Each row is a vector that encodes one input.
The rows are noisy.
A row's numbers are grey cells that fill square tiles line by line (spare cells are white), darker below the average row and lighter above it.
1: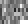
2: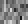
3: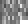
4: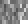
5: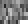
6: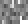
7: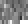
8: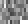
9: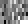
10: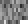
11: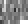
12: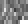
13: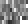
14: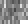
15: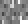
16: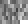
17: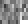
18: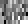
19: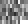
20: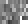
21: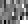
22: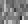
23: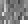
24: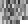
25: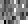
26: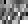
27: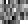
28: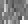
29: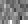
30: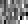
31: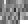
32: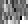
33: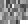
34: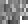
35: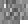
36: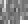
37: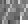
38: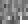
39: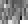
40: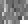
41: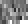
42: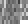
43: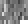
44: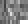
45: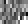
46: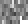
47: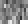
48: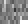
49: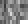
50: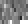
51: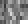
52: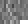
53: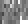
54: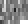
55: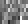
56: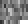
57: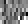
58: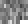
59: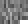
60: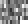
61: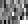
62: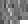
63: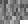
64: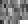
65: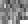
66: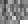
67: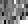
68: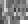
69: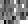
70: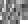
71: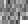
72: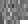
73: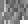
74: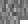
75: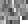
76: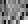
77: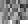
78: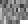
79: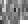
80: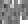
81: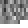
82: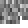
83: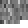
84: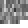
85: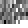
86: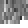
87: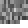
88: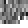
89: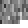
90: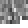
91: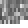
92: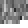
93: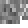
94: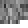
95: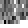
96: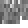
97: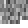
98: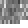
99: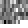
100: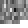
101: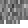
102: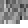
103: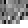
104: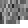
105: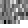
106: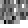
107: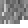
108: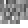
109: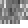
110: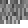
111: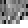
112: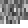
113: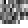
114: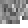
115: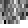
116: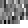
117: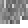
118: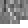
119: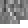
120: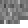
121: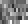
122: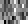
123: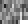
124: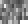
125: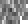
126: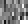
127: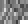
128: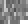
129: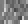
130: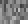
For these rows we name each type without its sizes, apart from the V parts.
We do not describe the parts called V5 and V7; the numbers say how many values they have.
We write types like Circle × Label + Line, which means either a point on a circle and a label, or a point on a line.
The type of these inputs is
Bool × (Line + V7) + V5.
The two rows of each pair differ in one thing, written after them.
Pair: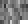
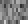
the place on the line
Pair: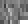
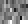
the true/false value
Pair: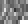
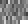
the true/false value
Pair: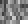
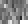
the true/false value
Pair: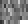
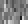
the true/false value
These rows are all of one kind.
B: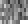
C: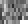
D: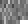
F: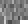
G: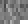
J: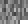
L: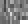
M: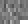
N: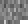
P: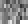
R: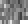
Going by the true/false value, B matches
C, P and R.
